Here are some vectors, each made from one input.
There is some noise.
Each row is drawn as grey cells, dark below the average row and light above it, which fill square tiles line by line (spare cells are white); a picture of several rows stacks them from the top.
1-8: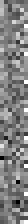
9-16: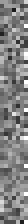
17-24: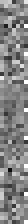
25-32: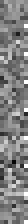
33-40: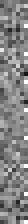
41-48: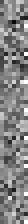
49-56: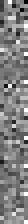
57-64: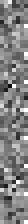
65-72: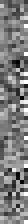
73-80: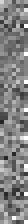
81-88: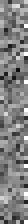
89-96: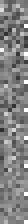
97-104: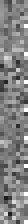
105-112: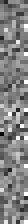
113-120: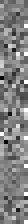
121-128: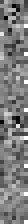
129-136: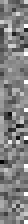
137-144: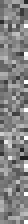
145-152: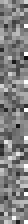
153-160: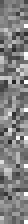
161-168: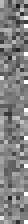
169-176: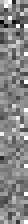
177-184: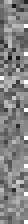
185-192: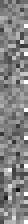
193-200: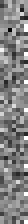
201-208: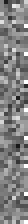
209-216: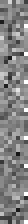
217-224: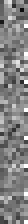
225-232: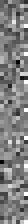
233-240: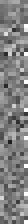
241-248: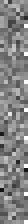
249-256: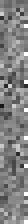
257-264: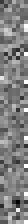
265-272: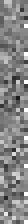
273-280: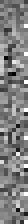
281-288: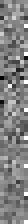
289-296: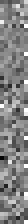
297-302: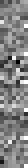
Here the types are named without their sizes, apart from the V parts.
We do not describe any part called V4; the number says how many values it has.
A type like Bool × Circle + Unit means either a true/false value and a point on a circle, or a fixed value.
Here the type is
Bool × Line + (Circle + Unit) × (Circle + Unit) × V4.
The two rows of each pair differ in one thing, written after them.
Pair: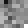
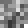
the value of V4
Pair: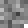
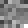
the value of V4
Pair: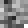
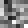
the value of V4
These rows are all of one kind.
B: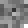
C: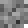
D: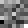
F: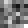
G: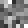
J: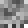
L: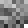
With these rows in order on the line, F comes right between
B and D.
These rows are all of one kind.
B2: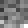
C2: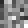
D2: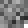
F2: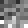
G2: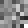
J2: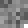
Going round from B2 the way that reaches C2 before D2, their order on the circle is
B2, F2, J2, C2, G2, D2.
